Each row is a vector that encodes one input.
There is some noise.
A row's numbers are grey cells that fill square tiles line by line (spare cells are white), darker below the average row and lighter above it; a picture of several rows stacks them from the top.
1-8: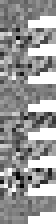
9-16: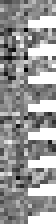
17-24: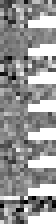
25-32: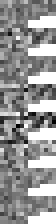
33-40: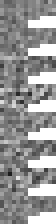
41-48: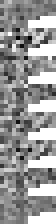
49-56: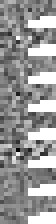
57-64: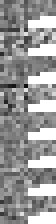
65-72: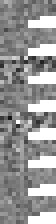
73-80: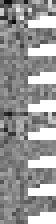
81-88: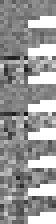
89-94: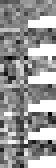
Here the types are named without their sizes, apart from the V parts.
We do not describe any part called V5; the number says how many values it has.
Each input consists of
a point on a line, together with either a node of a tree, or a value of V5.
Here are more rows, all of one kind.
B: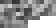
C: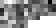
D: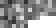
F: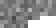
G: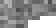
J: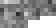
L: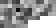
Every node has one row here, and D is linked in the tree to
C, G and J.
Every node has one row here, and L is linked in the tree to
C.
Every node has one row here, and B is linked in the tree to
G.
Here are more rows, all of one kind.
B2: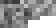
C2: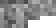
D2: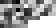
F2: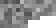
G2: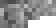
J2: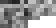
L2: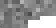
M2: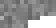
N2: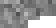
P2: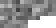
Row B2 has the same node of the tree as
F2, L2 and P2.
